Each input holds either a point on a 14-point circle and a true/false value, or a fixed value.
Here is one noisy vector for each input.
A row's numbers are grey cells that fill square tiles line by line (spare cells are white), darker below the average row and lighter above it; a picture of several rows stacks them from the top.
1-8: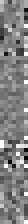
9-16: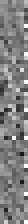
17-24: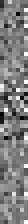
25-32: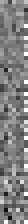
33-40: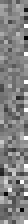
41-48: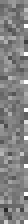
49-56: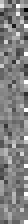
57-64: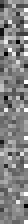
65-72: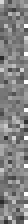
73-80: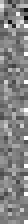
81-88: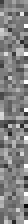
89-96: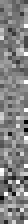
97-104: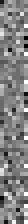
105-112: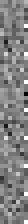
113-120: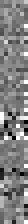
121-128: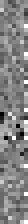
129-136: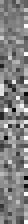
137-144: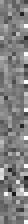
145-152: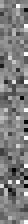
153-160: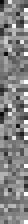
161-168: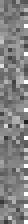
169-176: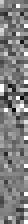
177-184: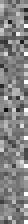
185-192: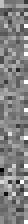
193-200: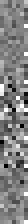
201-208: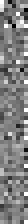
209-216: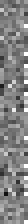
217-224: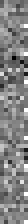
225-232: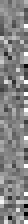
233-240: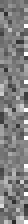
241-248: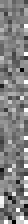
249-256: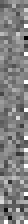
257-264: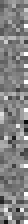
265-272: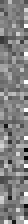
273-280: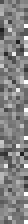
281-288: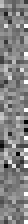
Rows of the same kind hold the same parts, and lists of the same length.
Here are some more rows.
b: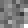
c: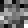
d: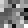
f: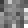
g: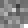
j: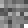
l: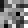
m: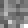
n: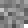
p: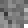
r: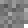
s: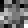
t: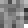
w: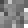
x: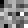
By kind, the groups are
b, d, f, g, j, l, m, n, p, r, t, w, x
c, s

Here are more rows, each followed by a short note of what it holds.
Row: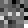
a fixed value
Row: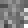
a point on a 14-point circle and a true/false value
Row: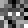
a fixed value
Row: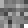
a point on a 14-point circle and a true/false value
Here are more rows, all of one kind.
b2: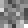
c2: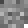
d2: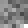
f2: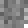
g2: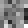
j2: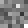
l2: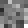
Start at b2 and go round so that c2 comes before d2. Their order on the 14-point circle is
b2, f2, g2, c2, l2, j2, d2.
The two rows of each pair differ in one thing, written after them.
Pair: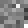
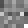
the place on the 14-point circle
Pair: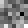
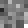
the place on the 14-point circle
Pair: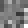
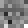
the place on the 14-point circle
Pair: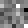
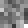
the place on the 14-point circle
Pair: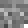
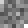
the true/false value
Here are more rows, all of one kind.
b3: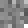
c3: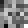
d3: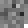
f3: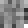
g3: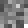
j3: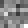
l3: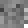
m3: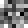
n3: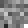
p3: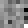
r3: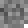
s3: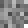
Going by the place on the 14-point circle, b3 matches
c3, l3, r3 and s3.
